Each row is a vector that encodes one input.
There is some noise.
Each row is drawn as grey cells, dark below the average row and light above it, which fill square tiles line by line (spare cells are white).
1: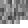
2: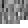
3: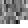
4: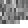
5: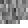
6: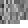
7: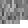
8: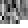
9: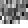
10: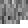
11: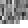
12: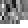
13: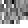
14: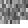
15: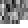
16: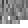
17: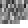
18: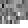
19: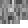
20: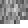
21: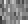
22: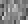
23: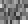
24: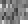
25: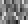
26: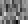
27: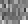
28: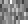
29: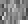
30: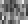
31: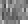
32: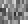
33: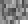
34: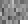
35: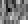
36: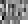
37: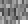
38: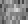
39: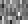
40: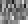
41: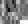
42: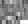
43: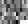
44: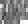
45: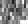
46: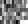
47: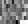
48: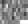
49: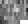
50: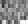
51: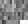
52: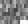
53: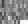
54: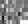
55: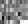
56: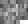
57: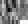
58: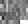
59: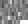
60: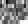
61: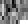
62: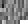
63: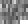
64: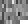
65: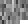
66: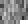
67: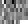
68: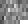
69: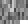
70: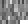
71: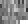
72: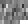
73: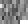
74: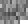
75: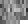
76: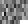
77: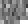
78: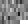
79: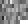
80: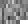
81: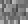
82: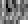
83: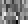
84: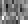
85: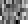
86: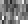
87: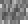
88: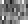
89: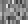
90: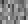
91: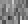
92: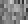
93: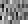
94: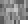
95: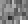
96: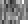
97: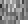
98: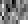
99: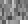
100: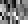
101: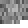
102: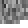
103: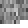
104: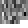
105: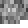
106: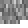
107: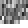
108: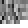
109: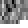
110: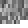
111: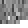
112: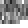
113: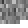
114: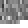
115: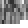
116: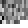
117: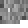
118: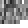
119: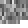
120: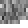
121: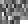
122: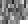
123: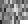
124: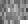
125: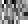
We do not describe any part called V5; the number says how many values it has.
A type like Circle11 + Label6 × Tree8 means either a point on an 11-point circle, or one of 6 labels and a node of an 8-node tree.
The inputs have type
Bool × (Line6 + V5) + Label6.
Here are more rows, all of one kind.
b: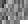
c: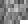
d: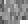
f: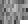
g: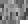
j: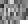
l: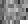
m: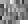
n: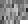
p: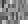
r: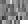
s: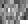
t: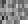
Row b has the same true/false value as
p, r and t.
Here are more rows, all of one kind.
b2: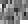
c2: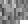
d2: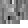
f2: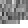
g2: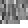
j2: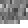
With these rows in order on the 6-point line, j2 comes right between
b2 and d2.
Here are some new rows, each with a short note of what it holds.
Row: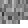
a point on a 6-point line and a true/false value
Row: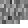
a point on a 6-point line and a true/false value
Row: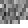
a point on a 6-point line and a true/false value
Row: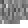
a point on a 6-point line and a true/false value
